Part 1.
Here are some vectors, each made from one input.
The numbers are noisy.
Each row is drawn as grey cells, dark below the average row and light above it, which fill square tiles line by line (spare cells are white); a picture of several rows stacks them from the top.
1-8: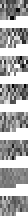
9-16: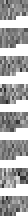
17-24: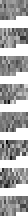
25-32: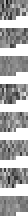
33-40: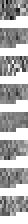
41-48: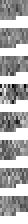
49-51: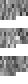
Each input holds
a point on a 6-point line.
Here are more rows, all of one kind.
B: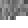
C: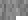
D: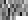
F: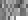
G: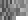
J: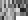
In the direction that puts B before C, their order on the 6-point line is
B, J, C, G, F, D.
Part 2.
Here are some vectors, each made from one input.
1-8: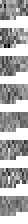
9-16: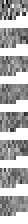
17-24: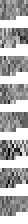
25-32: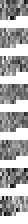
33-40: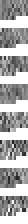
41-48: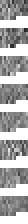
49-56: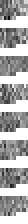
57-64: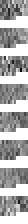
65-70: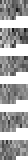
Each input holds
a point on a 6-point line.
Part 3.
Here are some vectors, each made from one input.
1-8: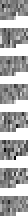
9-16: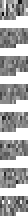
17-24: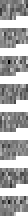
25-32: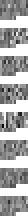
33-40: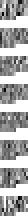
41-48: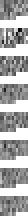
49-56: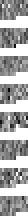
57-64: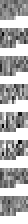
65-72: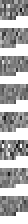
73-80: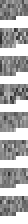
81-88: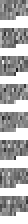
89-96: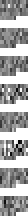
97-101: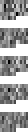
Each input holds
either a fixed value, or three true/false values.
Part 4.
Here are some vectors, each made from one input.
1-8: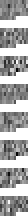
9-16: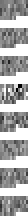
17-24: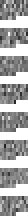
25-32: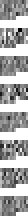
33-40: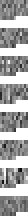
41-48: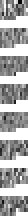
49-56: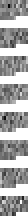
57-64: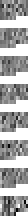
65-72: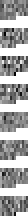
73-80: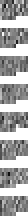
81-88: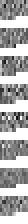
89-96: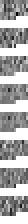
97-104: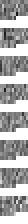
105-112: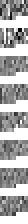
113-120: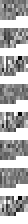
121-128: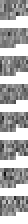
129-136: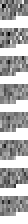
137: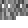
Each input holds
either a fixed value, or three true/false values.
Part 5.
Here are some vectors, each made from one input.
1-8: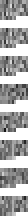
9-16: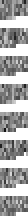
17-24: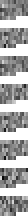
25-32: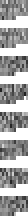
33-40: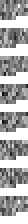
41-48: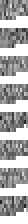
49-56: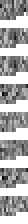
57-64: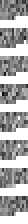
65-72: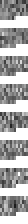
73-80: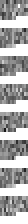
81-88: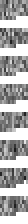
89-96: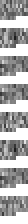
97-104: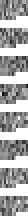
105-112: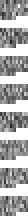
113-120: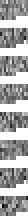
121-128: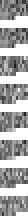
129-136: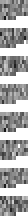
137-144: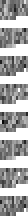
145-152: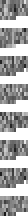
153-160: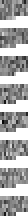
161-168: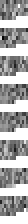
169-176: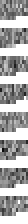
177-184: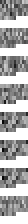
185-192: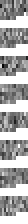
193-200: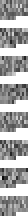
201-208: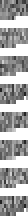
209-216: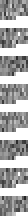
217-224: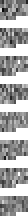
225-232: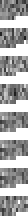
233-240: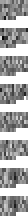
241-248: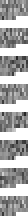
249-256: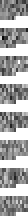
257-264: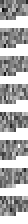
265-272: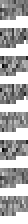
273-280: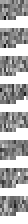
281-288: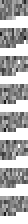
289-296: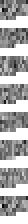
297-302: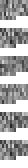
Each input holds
one of 12 labels.
